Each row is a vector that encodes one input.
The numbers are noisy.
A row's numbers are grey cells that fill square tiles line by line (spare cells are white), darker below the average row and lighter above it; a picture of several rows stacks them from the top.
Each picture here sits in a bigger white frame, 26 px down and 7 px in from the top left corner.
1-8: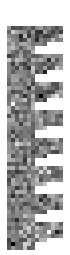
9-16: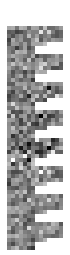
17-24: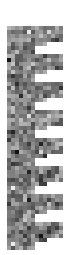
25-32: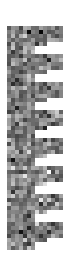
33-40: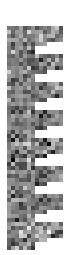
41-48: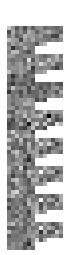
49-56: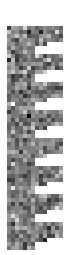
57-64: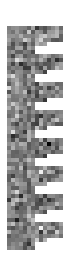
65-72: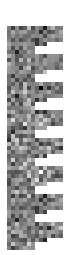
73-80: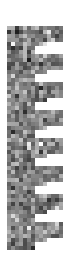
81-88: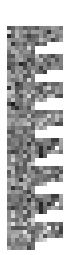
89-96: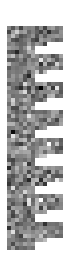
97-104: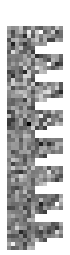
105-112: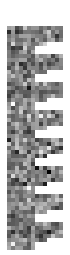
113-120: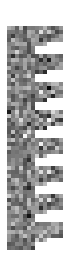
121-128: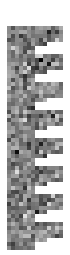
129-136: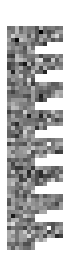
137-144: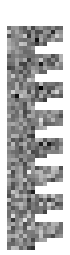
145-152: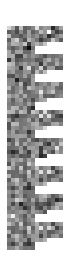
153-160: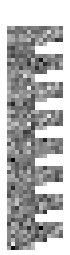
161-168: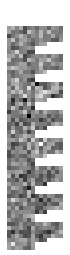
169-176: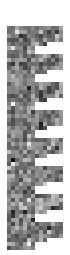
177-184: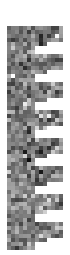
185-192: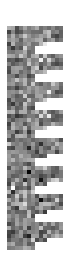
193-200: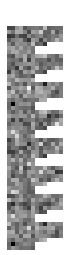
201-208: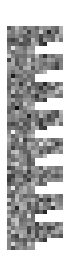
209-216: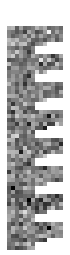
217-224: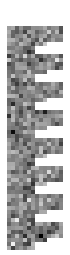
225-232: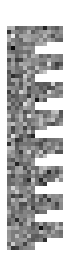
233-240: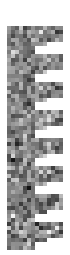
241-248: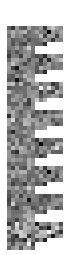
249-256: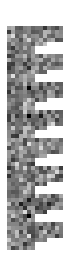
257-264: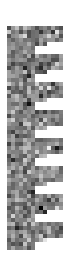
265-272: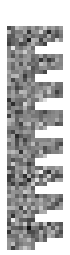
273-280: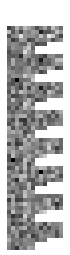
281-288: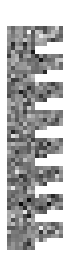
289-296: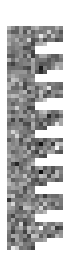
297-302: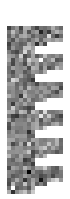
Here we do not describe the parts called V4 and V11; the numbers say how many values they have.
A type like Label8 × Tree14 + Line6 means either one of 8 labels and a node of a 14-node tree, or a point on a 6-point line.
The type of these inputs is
(Bool × Circle10 + Unit) × (Line7 + V11) × V4.
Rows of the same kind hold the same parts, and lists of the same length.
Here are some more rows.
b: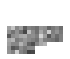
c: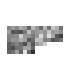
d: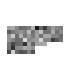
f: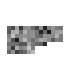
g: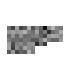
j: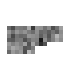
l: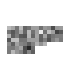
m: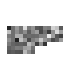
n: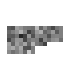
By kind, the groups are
b, c, d
f, g, m
j, n
l

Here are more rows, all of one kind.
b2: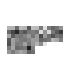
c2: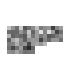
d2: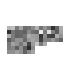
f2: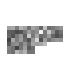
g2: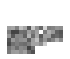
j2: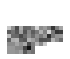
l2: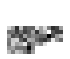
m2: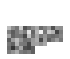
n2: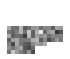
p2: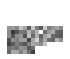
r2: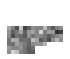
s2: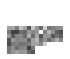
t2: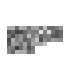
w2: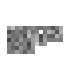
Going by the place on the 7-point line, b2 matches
g2, p2 and s2.
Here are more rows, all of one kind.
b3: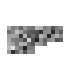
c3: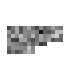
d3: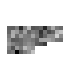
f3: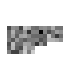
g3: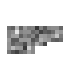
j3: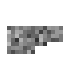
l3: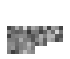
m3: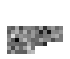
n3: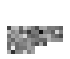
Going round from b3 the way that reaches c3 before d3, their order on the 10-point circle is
b3, j3, m3, c3, f3, l3, d3, g3, n3.
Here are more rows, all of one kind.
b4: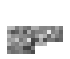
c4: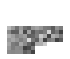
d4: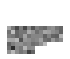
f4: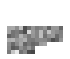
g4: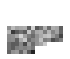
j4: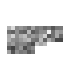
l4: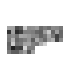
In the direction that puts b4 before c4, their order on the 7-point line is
g4, b4, c4, d4, j4, f4, l4.
